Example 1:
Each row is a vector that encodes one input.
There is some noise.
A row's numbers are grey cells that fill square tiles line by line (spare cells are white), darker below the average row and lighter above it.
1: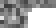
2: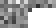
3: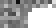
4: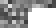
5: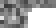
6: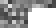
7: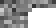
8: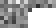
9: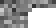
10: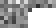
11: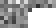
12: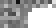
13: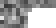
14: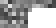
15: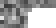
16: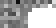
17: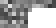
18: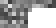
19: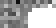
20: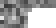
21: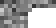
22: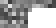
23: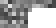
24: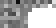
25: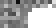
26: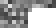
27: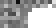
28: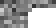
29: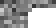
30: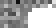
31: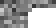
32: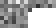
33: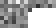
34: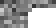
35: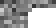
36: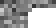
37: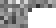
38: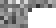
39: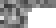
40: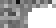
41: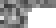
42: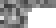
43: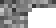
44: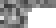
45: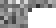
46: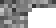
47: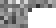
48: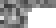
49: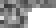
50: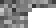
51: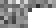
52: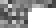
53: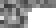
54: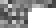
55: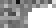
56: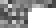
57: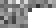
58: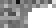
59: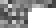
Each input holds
one of 5 labels.
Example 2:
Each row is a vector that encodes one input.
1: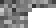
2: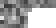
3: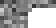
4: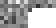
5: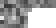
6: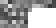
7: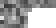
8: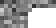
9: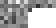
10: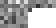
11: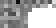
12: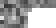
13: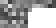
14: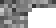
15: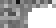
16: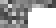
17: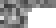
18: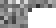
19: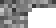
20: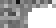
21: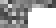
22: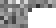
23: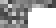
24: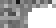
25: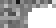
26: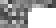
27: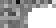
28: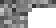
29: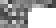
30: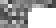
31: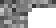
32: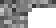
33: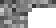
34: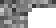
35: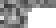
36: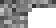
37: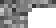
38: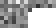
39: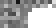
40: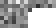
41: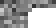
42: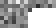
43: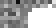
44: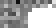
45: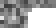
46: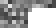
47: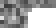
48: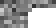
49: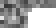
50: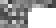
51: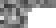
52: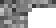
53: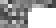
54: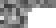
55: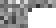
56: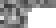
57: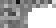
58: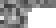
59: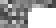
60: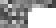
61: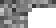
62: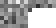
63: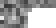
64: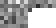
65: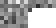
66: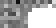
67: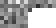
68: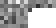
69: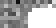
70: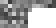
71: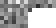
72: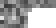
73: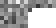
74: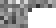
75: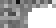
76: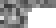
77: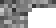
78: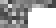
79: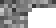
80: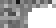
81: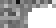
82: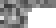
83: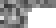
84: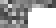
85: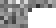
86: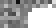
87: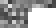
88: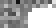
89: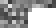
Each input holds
one of 5 labels.
